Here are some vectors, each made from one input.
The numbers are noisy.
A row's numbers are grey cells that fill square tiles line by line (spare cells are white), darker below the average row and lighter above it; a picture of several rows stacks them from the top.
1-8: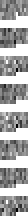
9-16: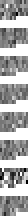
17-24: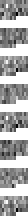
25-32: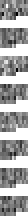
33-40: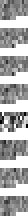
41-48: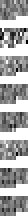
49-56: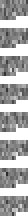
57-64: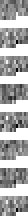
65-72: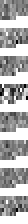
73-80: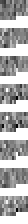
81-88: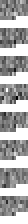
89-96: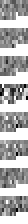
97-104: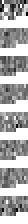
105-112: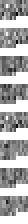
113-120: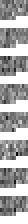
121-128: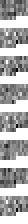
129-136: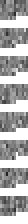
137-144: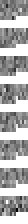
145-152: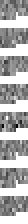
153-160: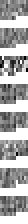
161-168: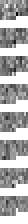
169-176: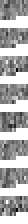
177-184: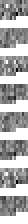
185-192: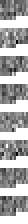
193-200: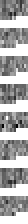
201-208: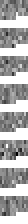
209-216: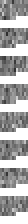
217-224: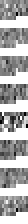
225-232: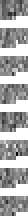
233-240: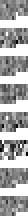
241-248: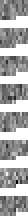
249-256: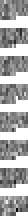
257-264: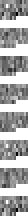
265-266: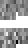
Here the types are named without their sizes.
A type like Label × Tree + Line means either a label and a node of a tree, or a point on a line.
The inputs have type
List(Bool × Label + Line).
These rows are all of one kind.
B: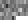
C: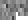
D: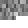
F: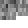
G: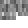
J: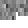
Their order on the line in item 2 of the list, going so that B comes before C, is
F, B, D, G, C, J.
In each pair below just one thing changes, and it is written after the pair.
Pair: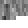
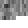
the label in item 1 of the list
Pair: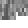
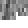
the true/false value in item 2 of the list
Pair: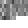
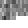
the true/false value in item 2 of the list
